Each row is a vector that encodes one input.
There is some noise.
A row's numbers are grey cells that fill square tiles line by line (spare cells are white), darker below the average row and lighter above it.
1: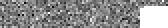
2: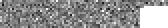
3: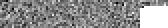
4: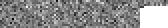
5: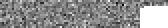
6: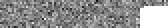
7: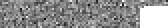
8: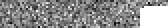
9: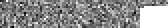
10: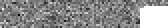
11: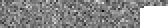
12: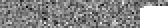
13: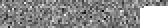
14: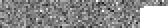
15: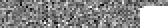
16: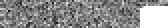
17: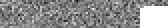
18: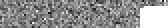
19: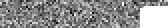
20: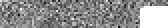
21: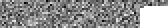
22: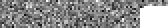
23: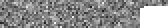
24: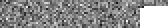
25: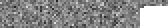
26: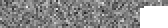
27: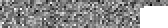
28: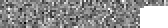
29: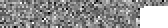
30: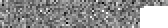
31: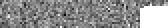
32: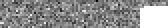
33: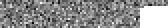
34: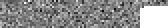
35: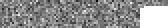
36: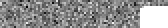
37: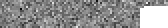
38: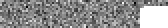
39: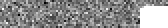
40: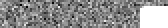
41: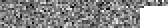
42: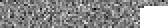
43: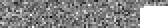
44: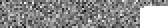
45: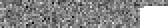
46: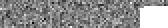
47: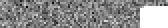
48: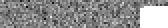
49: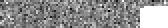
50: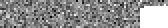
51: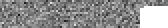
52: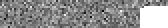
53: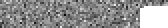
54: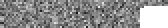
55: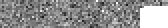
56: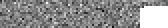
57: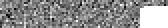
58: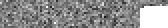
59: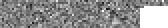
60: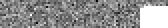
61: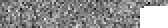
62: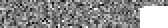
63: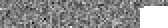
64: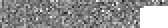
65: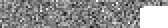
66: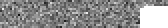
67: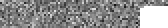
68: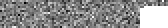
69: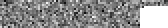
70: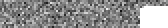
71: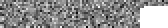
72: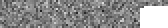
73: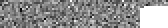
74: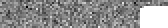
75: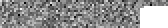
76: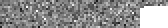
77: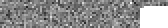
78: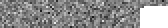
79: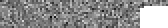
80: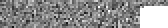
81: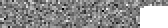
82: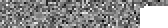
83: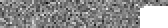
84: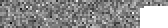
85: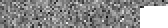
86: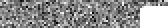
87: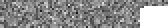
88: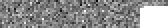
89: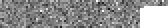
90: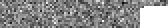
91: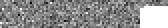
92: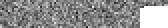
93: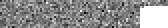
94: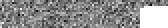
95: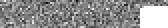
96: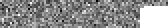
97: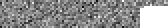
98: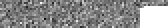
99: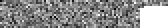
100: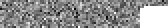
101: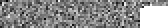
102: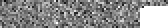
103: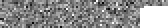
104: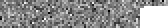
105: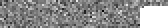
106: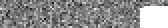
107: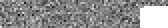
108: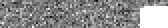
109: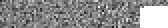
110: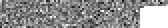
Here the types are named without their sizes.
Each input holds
a point on a line, together with either a label, or a point on a line.
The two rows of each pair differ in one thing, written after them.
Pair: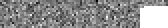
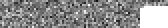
the place on the line
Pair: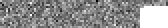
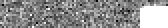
the place on the line
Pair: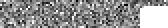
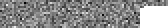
the place on the line
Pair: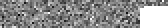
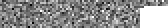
the label
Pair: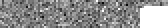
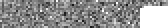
the place on the line
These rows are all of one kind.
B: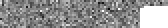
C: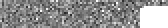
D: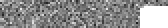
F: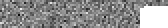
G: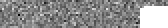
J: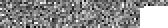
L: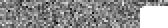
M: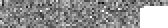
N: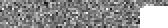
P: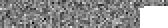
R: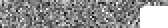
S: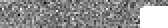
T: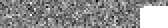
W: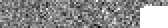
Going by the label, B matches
C, M, R and W.
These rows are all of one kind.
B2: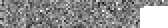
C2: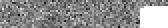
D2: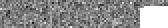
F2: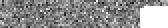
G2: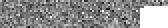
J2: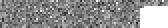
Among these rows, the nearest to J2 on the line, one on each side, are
C2 and D2.
